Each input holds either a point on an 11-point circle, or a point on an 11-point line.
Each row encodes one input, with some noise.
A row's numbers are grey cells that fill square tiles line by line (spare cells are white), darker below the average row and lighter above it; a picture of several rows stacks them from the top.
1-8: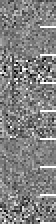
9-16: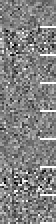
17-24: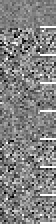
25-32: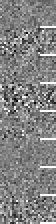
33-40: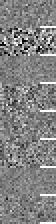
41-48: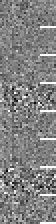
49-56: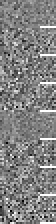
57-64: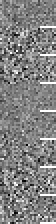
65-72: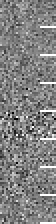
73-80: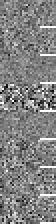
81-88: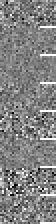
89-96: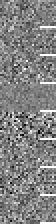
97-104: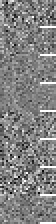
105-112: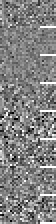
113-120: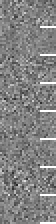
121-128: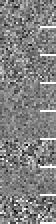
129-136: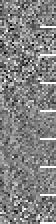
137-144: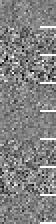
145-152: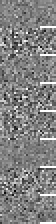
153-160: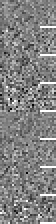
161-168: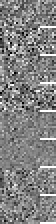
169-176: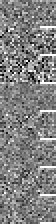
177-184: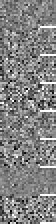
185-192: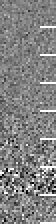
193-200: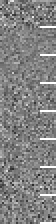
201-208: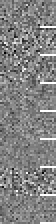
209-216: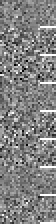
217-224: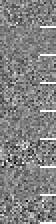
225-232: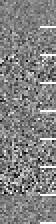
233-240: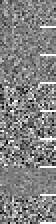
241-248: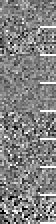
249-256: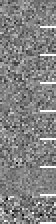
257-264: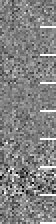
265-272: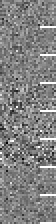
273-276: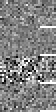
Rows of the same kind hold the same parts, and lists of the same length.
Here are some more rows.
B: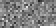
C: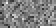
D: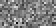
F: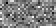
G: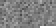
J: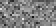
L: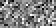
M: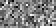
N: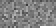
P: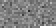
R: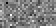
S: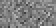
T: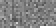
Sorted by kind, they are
B, D, J, N, P
C, F, G, L, M, R, S, T

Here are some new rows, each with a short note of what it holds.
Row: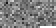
a point on an 11-point circle
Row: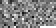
a point on an 11-point line
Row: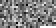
a point on an 11-point line
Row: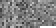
a point on an 11-point circle
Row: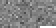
a point on an 11-point circle
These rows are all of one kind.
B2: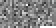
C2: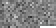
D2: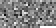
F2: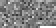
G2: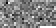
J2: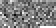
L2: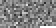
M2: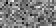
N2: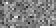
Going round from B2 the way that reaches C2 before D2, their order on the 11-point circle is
B2, J2, M2, G2, F2, C2, D2, L2, N2.
